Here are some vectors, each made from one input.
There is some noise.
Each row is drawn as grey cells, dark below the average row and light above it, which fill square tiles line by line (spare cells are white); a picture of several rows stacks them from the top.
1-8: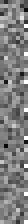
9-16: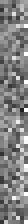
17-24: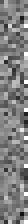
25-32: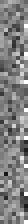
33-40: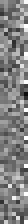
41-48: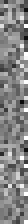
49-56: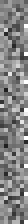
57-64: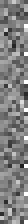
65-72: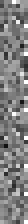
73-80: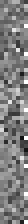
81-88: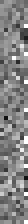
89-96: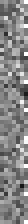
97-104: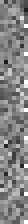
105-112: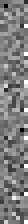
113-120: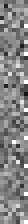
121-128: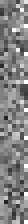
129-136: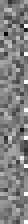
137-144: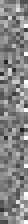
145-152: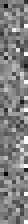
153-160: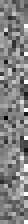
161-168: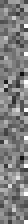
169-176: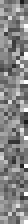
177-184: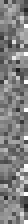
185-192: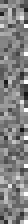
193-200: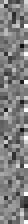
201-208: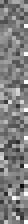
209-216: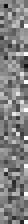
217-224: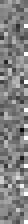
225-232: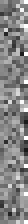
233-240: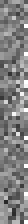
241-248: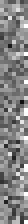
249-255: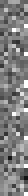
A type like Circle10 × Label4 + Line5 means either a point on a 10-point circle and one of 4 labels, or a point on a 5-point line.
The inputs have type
Tree15.
